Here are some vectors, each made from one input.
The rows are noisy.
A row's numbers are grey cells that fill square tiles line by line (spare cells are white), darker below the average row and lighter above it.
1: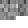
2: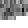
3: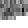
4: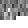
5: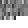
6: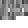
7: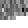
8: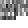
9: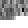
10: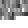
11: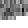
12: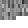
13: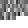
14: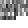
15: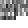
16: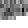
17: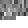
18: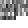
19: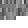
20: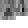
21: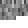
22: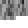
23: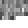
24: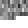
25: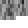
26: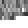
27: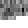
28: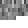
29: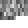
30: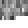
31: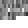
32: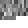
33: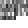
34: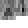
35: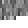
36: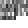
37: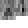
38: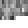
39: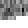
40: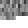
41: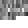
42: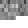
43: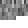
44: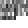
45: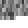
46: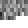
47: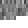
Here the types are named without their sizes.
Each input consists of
a list of points on a line.
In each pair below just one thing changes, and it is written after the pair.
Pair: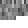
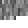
the place on the line in item 2 of the list
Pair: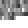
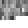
the place on the line in item 2 of the list
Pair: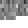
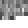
the place on the line in item 1 of the list
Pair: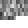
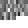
the place on the line in item 2 of the list
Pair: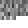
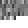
the place on the line in item 1 of the list
